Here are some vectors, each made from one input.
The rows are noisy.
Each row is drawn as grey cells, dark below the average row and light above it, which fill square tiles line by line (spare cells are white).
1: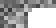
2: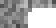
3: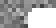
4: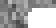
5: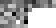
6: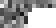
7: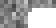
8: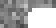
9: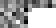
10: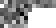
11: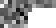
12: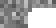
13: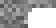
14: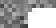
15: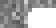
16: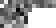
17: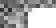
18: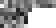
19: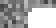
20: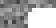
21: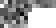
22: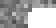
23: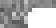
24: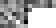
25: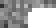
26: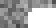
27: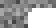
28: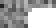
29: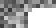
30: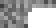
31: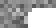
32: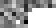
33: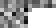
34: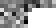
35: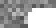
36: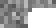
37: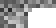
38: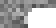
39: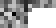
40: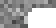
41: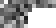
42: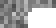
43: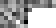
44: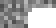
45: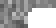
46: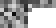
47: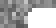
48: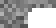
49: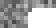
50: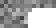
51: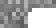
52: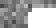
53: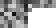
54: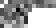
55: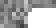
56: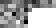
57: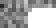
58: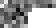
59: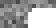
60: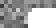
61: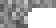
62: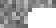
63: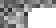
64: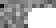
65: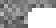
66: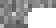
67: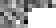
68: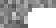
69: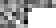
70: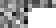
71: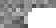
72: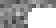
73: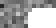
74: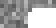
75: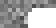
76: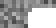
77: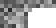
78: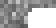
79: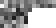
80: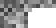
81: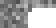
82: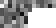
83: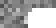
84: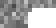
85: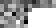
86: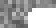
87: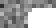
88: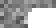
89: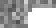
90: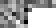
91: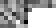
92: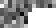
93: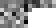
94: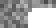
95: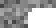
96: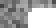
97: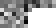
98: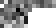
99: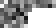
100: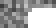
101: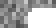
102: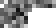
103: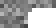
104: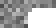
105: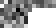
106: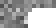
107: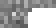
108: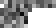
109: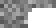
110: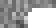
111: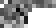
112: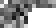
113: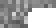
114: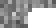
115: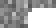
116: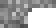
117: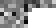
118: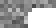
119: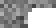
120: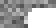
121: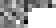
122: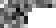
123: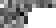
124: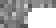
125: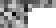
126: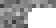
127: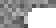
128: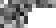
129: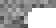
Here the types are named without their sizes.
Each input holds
either a label and a true/false value, or a list of points on a line.
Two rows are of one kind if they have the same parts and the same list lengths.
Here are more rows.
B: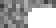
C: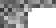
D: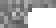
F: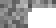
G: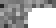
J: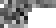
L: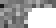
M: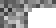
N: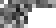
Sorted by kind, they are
B, D, F
C, M
G, L
J, N

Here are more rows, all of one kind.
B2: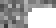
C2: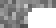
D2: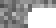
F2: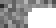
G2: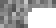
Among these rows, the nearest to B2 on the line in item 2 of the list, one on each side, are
D2 and G2.
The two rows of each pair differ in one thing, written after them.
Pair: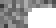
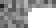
the place on the line in item 2 of the list
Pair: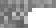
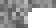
the place on the line in item 2 of the list
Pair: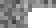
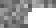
the place on the line in item 2 of the list
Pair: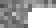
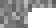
the place on the line in item 1 of the list
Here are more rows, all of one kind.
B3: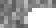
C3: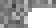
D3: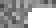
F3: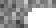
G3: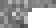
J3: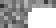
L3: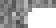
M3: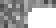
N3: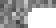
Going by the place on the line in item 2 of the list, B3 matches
L3 and N3.
